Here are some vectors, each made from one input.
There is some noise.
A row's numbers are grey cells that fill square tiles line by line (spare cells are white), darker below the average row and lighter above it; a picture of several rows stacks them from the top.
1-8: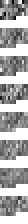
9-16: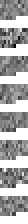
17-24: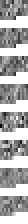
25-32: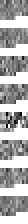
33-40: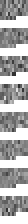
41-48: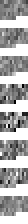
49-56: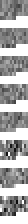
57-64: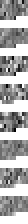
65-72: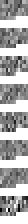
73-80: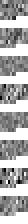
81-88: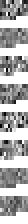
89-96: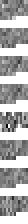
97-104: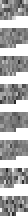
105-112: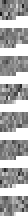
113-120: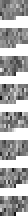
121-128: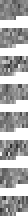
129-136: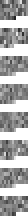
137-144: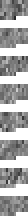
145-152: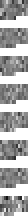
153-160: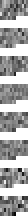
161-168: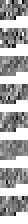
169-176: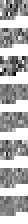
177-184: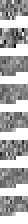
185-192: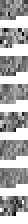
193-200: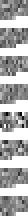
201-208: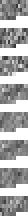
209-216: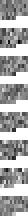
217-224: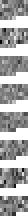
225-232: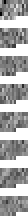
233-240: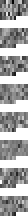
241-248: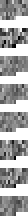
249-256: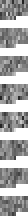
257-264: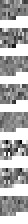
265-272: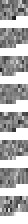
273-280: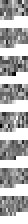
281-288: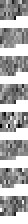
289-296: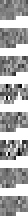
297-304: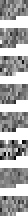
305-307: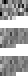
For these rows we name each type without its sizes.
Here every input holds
either a point on a circle, or a label.
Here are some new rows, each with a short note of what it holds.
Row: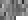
a point on a circle
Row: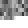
a label
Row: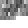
a point on a circle
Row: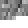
a point on a circle
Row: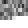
a point on a circle
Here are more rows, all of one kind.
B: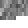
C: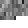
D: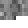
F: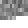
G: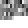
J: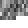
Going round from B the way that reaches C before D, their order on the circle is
B, J, C, D, F, G.
